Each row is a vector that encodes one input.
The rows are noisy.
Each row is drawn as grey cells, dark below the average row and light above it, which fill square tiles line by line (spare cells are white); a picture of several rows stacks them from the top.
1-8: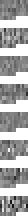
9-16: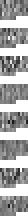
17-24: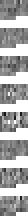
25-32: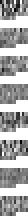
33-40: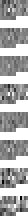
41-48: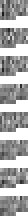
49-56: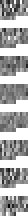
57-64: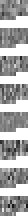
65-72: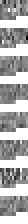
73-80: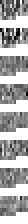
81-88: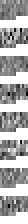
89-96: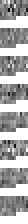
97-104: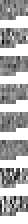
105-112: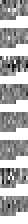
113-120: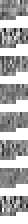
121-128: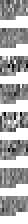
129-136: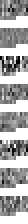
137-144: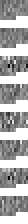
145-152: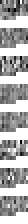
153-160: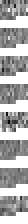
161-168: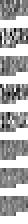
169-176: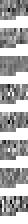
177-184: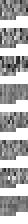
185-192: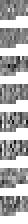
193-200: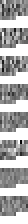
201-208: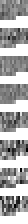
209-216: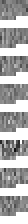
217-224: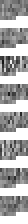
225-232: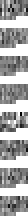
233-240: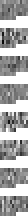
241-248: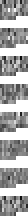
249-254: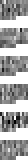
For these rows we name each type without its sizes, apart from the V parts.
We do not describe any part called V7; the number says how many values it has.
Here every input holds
a list of items, each a true/false value and a value of V7.
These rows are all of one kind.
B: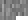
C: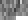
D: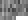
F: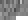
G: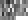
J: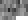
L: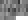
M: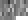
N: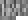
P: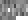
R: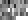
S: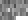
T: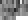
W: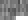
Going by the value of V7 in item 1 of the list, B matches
N, P and T.
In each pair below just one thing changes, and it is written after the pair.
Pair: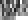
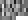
the true/false value in item 1 of the list
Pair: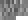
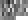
the true/false value in item 1 of the list
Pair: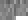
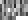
the value of V7 in item 1 of the list
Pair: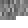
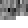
the true/false value in item 1 of the list
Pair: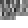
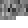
the value of V7 in item 1 of the list
